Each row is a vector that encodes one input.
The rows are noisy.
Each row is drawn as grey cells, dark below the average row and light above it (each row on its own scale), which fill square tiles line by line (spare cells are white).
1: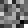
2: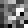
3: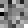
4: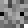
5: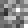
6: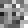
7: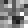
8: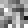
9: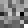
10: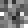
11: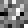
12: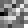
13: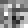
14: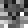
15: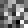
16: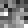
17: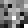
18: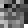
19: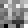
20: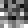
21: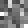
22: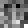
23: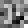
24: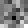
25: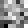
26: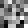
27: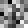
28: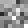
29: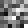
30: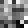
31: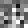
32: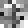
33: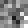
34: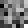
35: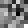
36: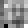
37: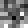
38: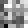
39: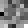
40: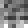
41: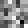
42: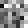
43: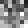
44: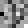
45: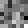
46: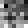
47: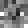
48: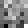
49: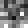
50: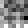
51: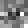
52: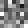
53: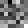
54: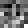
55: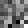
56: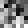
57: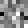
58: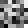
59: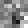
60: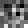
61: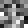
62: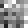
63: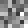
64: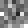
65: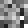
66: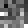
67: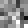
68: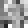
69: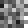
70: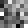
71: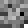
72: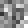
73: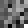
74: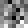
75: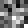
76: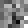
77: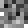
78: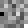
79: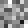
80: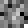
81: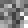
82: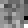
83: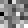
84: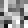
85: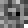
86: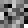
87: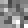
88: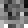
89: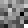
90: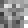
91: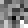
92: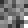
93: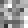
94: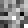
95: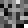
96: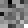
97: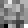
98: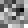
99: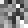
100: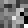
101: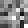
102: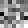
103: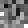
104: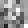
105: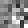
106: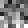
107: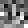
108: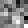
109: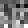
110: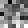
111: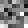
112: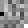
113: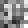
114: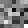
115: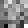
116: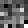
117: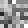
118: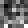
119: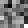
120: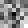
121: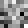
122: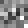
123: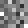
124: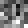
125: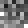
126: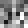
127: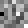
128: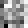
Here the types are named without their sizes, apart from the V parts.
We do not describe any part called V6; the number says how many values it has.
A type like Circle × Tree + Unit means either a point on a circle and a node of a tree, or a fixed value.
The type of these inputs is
List(Circle × V6).
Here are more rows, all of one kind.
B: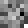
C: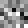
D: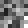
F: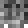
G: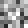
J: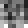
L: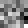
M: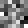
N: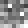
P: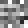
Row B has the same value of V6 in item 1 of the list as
C, F and G.
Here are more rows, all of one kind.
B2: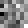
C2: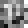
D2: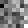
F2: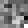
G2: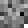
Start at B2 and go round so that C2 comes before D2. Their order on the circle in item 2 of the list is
B2, F2, G2, C2, D2.
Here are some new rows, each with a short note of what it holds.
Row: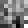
a list of two items
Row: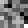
a list of two items
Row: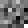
a list of one item
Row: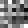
a list of one item
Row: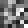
the empty list
